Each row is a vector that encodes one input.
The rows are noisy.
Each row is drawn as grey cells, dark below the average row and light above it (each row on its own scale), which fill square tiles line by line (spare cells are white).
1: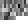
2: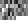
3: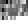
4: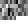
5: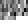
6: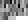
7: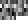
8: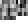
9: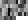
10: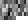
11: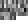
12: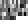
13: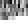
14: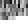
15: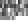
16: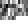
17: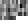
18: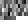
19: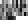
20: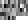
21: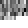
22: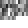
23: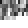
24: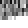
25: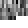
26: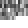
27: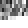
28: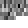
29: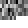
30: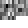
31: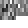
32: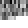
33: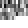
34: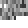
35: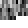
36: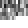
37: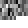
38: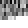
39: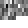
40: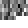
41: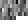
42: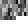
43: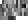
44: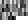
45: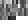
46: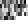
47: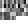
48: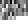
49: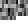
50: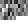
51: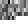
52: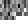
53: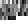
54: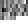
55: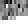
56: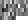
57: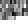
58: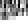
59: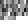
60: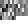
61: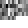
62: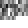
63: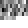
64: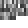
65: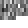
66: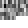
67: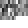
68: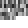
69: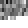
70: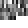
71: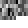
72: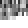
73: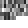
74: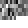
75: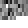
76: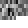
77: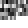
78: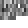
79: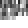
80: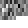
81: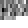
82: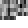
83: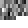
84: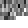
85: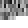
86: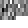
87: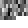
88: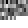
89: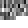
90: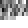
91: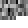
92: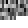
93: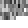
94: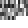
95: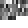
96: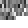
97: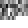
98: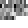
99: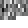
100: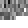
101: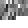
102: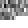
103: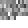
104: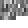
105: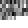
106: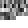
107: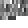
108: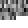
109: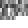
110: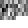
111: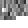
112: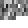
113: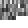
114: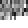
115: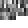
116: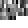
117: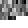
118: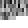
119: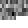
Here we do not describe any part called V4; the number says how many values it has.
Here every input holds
a list of up to two items, each a true/false value and a value of V4.
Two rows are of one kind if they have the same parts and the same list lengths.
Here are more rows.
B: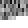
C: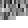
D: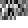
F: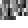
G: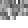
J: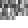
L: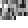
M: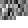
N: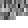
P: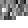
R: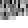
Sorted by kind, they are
B, C, D, M, R
F, J, N, P
G, L

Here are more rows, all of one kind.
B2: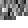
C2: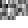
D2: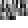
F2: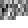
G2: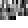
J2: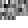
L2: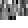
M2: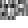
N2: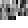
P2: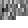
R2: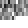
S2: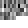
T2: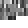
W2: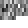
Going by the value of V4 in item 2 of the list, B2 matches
D2, J2, N2 and P2.
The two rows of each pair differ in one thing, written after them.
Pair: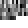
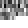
the value of V4 in item 1 of the list
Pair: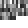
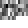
the true/false value in item 1 of the list
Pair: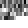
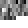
the true/false value in item 1 of the list
